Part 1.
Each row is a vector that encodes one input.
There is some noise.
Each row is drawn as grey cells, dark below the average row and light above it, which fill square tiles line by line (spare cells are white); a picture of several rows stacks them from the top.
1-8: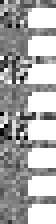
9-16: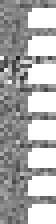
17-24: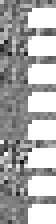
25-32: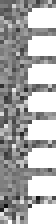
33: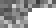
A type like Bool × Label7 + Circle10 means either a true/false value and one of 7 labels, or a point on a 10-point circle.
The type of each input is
Tree7 + Unit.
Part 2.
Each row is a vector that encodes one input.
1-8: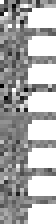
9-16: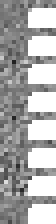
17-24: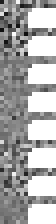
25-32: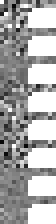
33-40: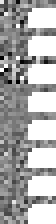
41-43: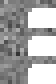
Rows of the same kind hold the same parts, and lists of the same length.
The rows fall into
2 kinds.
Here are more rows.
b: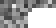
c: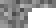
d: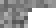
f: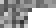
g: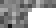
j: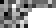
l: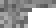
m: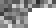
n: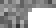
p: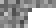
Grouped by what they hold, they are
b, j, m
c, d, f, g, l, n, p

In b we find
a fixed value.
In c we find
a node of an 8-node tree.
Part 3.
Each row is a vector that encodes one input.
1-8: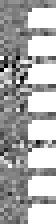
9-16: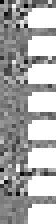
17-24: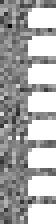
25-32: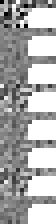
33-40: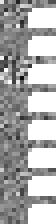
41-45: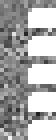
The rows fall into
2 kinds.
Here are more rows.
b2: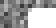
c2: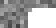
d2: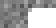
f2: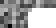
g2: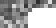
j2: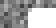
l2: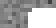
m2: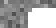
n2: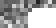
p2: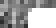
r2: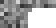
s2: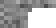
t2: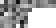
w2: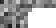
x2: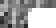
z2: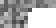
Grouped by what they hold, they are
b2, c2, d2, f2, j2, l2, m2, p2, r2, s2, t2, w2, x2, z2
g2, n2

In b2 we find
a node of an 8-node tree.
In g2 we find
a fixed value.
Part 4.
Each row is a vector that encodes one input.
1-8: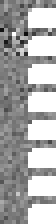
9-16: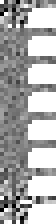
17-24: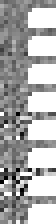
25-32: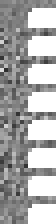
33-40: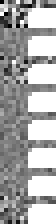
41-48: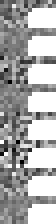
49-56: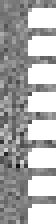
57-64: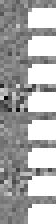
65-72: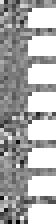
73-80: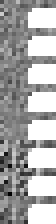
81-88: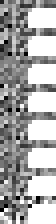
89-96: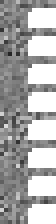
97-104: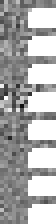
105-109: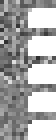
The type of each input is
Tree11 + Unit.
